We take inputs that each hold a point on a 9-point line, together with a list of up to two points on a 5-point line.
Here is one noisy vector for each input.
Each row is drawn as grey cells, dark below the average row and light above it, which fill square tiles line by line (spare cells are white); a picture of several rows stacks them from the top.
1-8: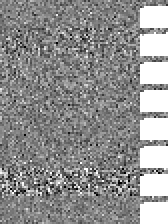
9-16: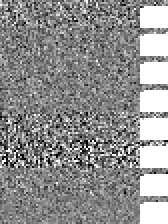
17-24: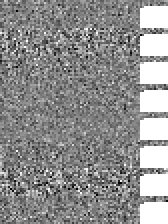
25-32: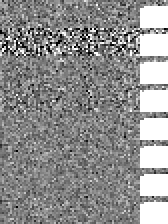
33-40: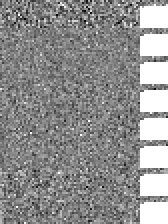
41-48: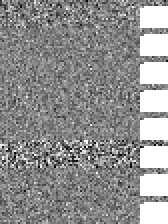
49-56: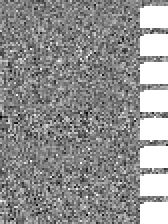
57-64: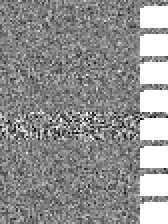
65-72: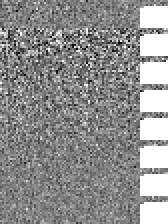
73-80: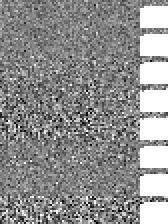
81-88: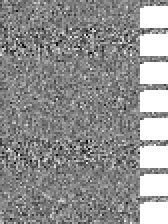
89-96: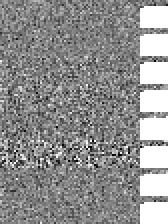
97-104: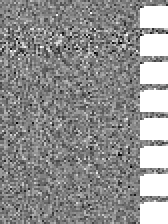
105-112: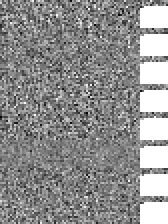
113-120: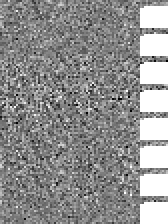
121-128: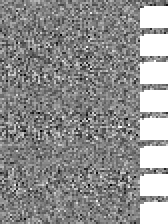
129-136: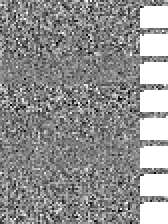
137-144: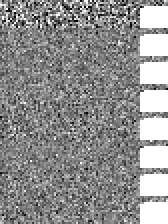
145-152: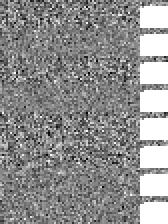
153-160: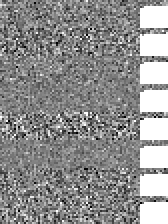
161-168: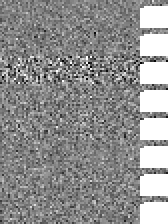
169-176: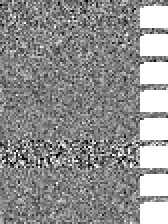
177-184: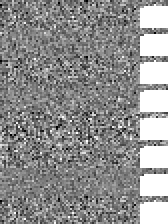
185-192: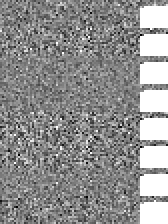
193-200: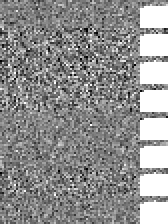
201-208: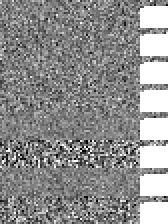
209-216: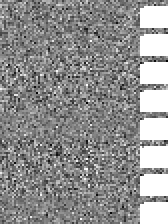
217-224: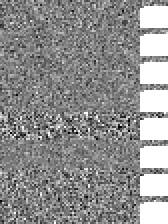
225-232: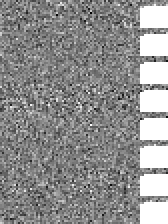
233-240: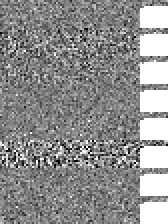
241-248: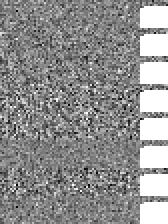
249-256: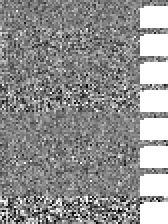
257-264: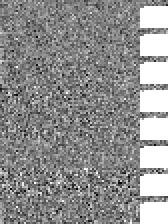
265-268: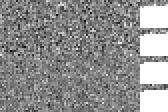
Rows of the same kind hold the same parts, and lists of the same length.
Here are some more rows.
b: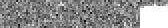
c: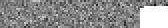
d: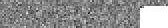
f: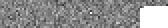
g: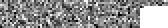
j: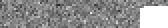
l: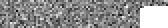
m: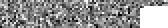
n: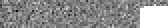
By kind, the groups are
b, g, l, m, n
c
d, f, j

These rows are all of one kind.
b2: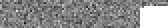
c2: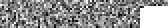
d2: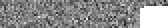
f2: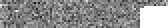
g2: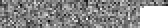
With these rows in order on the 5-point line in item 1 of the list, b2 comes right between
f2 and g2.
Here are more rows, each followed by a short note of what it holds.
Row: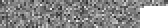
a point on a 9-point line, together with a list of one item
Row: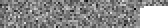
a point on a 9-point line, together with the empty list
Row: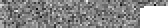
a point on a 9-point line, together with a list of two items
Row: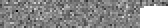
a point on a 9-point line, together with the empty list
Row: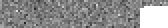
a point on a 9-point line, together with a list of one item
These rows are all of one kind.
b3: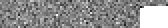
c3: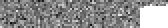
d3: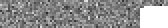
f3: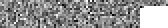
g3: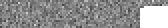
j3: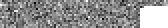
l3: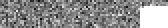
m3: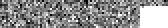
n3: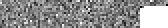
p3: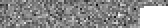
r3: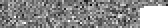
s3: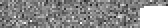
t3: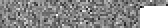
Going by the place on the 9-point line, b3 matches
p3 and t3.
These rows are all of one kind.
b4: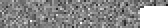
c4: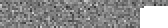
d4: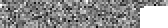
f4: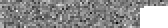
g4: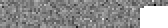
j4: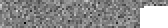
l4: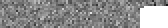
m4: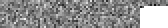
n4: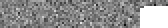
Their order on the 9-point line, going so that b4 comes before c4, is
b4, n4, l4, m4, g4, c4, j4, d4, f4.
